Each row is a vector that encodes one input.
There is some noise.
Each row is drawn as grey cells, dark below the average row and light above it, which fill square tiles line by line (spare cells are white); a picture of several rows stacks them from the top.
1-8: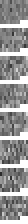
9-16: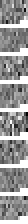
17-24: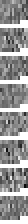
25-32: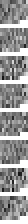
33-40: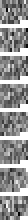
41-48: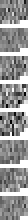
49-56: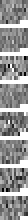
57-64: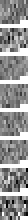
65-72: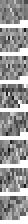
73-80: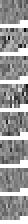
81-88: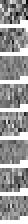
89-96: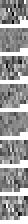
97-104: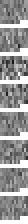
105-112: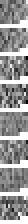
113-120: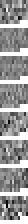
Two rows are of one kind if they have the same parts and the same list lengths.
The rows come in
3 kinds.
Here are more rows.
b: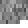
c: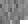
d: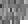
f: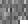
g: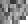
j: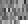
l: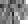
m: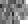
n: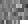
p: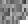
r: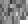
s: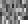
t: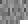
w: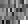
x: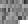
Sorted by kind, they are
b, p, t, x
c, d, f, g, j, l, m, r, s
n, w

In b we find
three true/false values.
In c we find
a node of a 9-node tree.
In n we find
a fixed value.
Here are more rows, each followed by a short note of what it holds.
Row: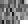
a fixed value
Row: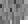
a node of a 9-node tree
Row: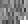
three true/false values
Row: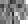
a node of a 9-node tree
